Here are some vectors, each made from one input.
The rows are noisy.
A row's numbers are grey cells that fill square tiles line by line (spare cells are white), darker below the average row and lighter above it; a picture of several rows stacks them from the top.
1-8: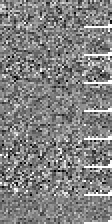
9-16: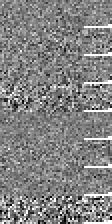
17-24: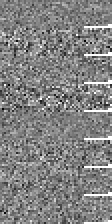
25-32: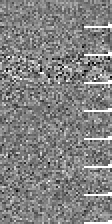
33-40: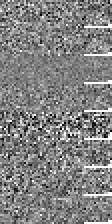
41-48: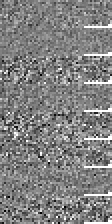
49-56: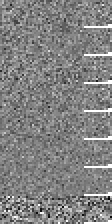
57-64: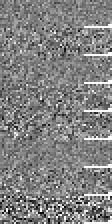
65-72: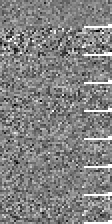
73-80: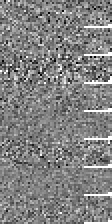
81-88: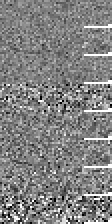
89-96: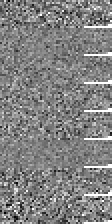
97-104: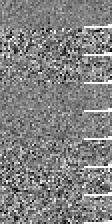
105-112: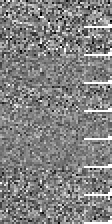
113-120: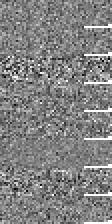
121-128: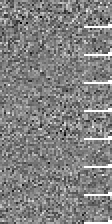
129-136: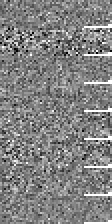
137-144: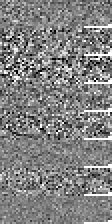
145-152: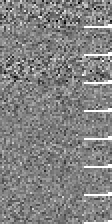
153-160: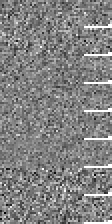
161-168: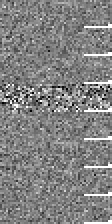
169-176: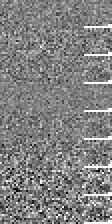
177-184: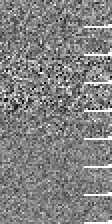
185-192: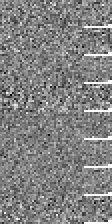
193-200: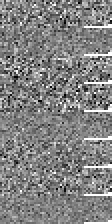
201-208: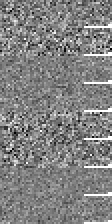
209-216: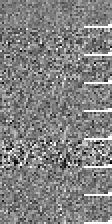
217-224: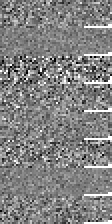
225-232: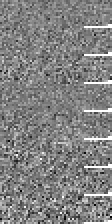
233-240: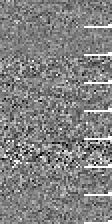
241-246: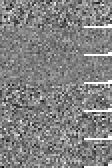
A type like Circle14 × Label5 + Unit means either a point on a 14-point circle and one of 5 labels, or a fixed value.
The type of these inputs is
List2(Line10) + Tree9.
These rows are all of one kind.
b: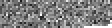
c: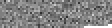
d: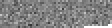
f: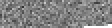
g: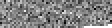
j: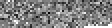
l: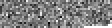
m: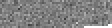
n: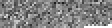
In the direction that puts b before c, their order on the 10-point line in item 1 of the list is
g, j, l, n, f, b, d, m, c.
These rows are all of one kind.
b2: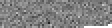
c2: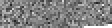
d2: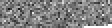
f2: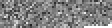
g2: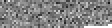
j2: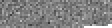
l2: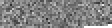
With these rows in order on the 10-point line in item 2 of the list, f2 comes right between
c2 and d2.
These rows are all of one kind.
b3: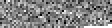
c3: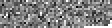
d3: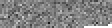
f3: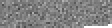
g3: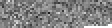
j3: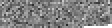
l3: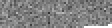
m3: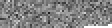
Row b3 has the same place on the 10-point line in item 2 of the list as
l3 and m3.
